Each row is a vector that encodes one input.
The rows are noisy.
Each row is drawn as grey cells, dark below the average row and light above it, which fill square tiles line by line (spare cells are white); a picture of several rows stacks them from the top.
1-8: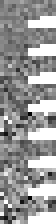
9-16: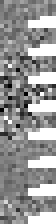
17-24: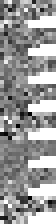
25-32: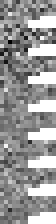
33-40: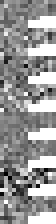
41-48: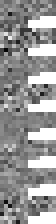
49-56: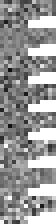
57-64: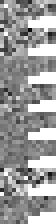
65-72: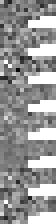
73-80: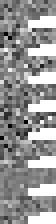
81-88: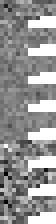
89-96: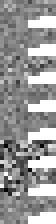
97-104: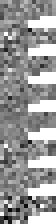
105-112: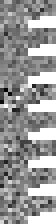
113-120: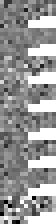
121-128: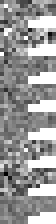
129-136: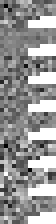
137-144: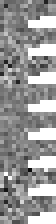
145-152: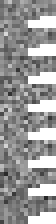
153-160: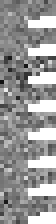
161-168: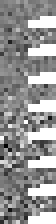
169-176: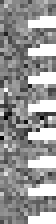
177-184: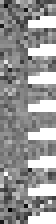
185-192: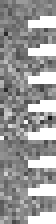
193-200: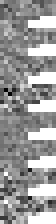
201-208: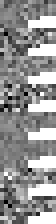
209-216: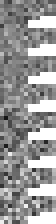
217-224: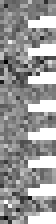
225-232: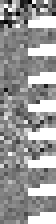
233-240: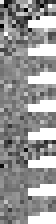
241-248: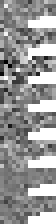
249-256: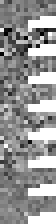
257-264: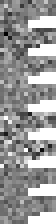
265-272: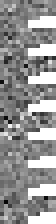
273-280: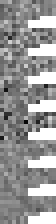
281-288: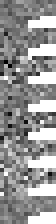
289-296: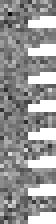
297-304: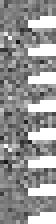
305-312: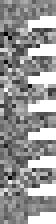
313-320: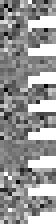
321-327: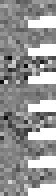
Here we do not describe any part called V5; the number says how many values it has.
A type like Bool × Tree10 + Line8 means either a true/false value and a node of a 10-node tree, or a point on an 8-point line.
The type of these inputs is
Bool × Line11 + Line7 × (Line10 + V5).
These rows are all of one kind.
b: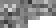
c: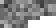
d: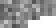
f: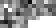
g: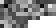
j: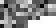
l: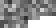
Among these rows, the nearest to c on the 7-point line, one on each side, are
f and l.
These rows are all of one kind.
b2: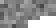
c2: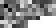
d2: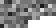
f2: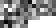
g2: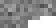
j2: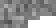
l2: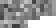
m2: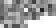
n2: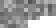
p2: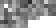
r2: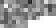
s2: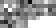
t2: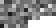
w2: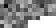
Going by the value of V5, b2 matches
g2, j2, m2 and p2.
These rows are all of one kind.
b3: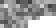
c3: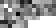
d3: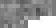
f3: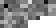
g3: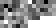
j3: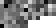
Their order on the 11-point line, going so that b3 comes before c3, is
g3, j3, f3, b3, c3, d3.
